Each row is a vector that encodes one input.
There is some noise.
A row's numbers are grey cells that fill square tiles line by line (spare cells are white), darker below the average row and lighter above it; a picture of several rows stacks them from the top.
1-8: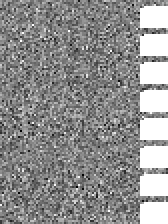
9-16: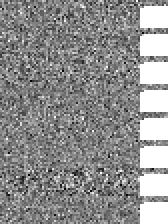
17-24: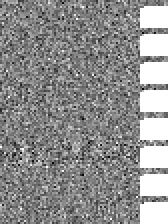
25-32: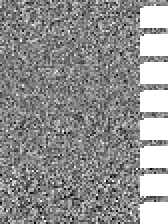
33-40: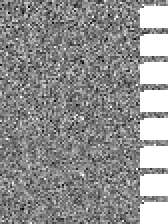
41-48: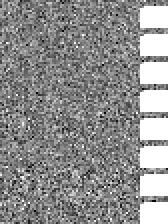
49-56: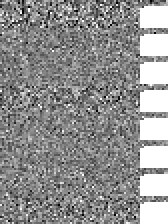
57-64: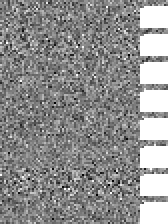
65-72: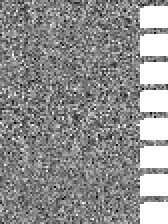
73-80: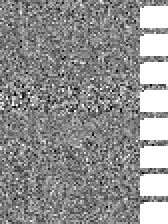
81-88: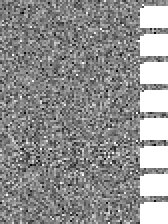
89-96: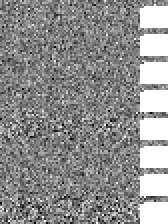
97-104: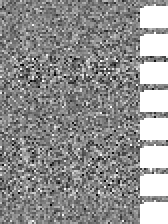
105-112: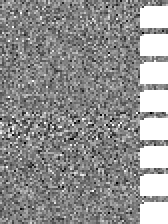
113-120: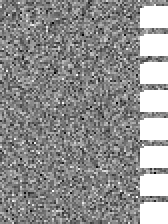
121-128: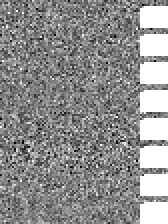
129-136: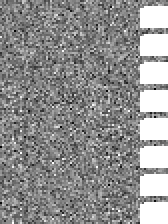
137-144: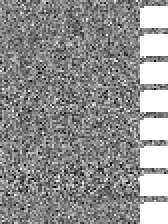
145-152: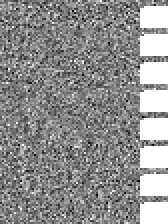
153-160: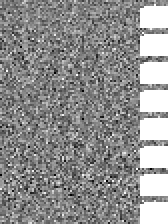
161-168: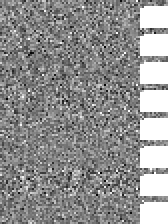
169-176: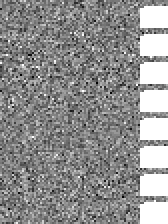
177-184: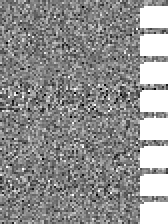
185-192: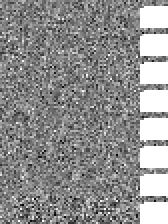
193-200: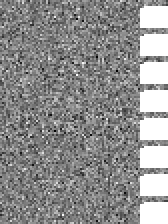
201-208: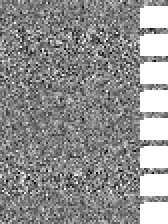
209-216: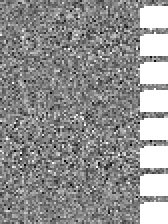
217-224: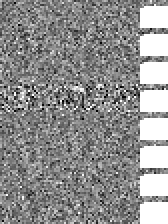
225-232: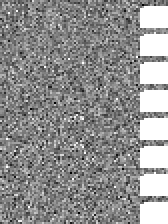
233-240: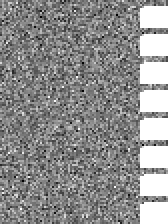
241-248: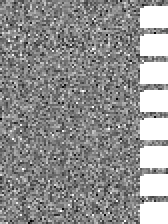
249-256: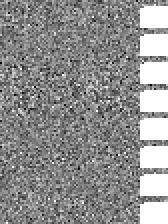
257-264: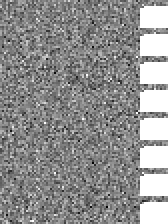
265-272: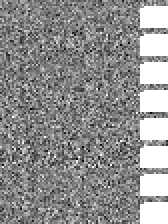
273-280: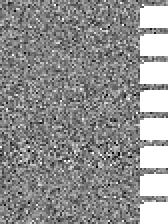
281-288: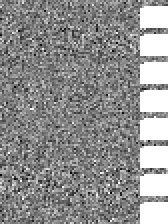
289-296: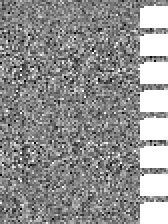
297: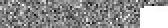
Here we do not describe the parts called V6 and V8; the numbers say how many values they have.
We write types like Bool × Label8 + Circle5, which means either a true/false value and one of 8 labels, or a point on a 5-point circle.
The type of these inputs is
(Circle11 + Line7 × V6) × (Line10 + V8).
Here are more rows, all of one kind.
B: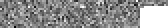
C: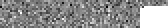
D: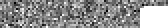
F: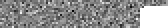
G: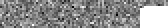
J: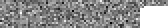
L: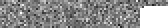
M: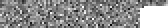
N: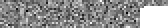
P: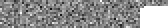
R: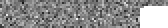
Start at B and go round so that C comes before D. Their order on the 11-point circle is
B, C, R, J, L, F, M, D, N, G, P.
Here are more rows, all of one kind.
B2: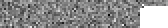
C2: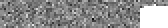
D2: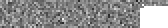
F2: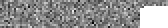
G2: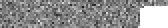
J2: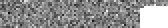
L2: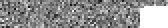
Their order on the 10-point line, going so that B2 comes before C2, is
F2, D2, B2, C2, J2, L2, G2.
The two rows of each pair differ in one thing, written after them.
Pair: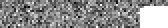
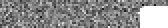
the value of V8
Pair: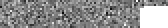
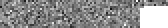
the place on the 7-point line
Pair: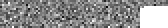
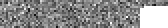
the value of V8
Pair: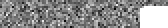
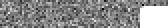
the place on the 7-point line
